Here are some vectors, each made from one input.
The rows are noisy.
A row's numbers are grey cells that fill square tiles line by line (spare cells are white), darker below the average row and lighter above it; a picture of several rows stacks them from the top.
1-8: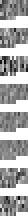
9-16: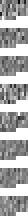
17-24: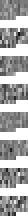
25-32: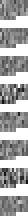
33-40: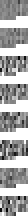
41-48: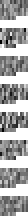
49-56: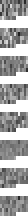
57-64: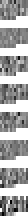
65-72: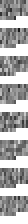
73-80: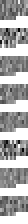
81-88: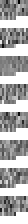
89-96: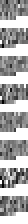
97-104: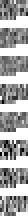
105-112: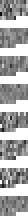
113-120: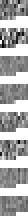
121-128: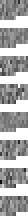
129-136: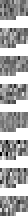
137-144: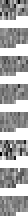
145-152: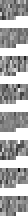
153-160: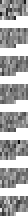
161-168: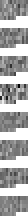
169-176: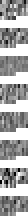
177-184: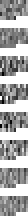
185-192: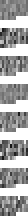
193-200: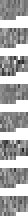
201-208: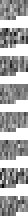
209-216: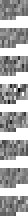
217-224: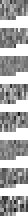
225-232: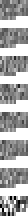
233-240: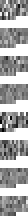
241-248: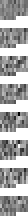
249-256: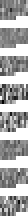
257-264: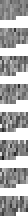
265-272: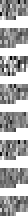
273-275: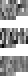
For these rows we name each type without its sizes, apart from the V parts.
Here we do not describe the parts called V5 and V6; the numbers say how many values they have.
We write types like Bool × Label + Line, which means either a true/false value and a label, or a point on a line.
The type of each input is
(Bool × (Tree + V5) + V6 × V6) × Line.
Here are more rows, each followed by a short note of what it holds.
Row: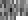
a point on a line and two values of V6
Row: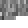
a point on a line, a true/false value and a value of V5
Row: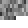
a point on a line and two values of V6
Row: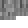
a point on a line, a true/false value and a value of V5
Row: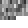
a point on a line and two values of V6
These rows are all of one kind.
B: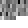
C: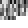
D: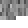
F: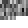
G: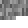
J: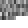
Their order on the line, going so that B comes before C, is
D, F, G, B, C, J.
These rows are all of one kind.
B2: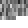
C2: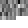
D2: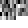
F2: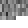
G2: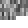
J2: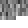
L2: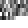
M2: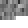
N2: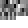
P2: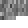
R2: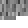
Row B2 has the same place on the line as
D2, F2, G2 and J2.
